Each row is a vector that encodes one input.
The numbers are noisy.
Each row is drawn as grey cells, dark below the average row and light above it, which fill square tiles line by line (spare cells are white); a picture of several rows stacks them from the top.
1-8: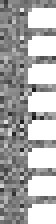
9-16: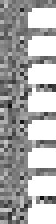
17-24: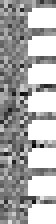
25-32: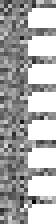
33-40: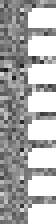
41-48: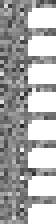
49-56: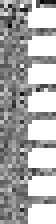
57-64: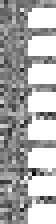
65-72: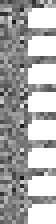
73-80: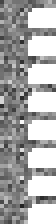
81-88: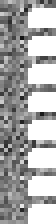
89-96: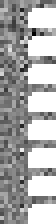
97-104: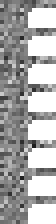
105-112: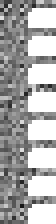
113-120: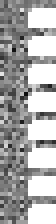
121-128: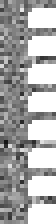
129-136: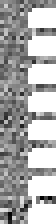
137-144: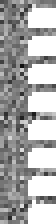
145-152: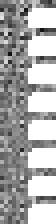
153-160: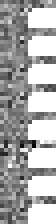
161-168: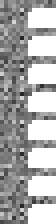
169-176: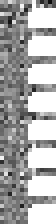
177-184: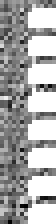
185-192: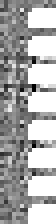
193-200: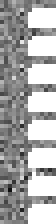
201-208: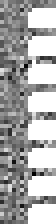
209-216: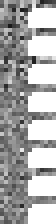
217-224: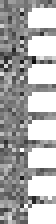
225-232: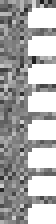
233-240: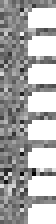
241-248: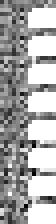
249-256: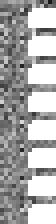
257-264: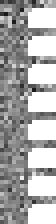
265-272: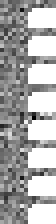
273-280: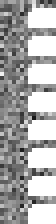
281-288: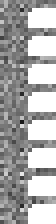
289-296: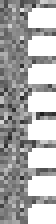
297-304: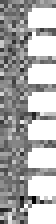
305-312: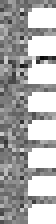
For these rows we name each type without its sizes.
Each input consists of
a true/false value, together with either a label, or a point on a line.
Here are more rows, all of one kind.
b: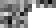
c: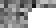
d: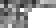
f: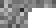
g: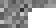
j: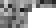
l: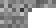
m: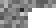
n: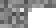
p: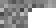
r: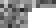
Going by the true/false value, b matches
c, d and n.
